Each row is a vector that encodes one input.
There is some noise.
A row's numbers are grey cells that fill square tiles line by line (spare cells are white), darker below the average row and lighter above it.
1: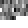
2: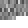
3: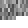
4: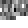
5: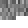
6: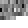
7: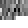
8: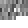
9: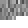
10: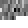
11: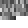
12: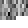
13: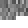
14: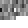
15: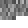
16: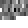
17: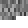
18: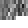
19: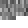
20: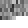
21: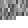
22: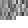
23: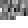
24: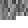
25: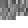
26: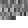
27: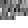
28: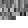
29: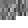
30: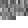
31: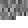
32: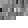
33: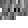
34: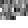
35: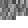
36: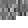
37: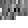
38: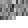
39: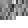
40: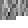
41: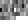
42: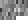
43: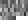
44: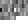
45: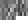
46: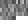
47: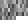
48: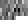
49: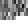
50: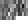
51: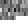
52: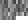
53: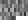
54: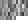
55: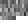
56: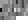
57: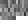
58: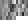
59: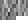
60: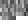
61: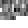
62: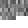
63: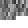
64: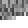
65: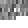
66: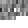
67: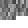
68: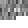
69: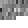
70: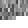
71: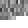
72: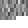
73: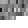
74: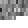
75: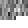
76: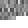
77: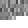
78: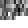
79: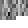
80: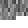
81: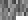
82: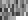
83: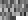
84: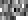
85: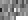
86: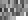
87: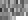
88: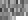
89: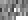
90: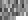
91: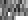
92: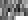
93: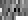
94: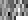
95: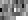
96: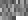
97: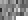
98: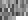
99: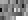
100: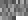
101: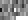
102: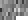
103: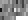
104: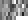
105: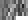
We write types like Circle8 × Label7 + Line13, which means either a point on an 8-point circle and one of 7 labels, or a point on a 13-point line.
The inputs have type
Bool × (Line5 + Line7).
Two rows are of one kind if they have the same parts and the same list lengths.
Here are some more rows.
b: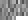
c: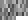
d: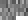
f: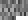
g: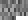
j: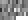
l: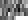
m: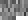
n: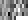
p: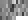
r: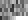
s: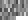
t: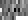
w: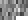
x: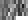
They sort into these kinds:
b, c, l, p, r, s, t
d, f, g, j, m, n, w, x

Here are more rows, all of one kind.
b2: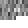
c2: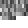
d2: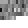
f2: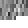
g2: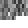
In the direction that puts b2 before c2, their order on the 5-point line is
b2, c2, f2, g2, d2.
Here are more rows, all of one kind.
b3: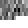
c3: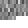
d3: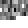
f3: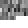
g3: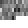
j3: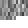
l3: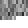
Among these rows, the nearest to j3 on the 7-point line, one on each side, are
c3 and d3.
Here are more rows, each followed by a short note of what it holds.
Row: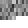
a point on a 7-point line and a true/false value
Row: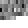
a point on a 5-point line and a true/false value
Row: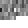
a point on a 5-point line and a true/false value
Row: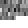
a point on a 7-point line and a true/false value
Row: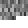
a point on a 5-point line and a true/false value
